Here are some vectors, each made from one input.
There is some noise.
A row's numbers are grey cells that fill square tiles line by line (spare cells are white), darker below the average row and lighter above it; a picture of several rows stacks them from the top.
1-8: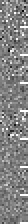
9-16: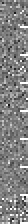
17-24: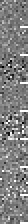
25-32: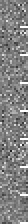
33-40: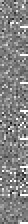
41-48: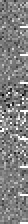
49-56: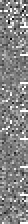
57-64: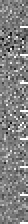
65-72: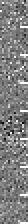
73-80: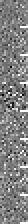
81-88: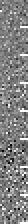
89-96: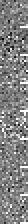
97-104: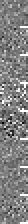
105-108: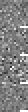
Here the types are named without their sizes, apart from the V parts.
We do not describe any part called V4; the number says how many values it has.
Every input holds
a list of items, each a true/false value and a value of V4.
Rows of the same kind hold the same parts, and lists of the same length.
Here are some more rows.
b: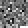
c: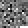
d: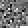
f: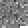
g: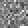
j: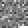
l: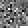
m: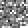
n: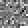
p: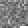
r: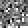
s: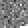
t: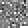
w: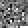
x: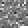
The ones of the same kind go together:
b, c, d, l, r, w
f, m, n, s
g, j, p, t, x

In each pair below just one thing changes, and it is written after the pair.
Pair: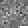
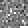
the true/false value in item 2 of the list
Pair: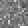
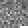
the true/false value in item 1 of the list
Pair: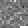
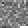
the value of V4 in item 2 of the list
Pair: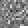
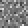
the true/false value in item 2 of the list
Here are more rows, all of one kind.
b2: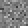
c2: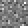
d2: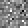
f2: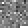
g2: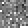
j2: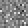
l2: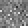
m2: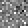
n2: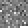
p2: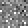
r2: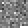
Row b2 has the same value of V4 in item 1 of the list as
d2, f2 and r2.
